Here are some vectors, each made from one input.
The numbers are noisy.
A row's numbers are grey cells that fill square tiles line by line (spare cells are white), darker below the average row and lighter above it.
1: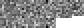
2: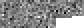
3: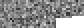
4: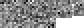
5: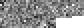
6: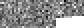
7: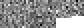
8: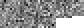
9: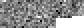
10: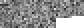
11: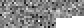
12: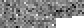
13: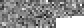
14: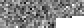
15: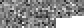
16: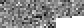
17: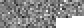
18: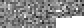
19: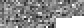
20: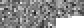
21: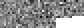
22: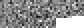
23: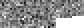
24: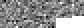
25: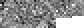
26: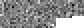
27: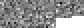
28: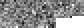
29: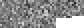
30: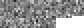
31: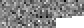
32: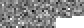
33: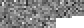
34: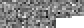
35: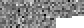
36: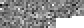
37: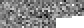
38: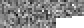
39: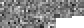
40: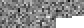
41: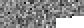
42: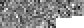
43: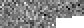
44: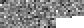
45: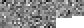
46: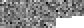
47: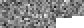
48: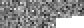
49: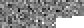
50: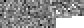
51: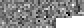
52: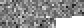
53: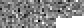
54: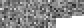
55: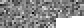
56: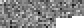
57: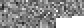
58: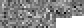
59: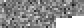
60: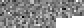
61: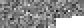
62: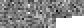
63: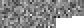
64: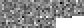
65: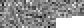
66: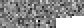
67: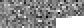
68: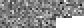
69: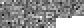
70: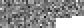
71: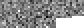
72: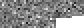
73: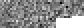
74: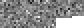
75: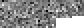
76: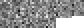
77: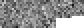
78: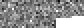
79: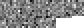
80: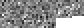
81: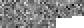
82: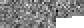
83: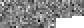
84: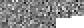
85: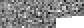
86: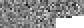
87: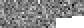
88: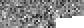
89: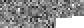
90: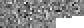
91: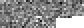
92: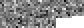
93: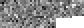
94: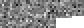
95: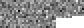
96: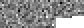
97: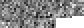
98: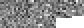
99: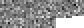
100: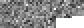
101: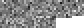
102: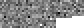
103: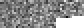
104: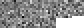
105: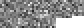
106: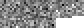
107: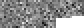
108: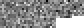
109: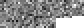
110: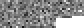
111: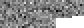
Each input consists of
three labels (each one of 5), a point on a 5-point line and five true/false values.
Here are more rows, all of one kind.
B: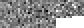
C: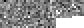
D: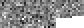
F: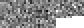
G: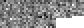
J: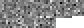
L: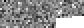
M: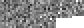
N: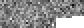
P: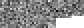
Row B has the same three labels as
C, F and J.
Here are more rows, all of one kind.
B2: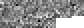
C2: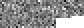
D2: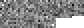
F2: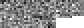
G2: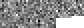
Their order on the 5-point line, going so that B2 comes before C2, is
D2, F2, B2, G2, C2.
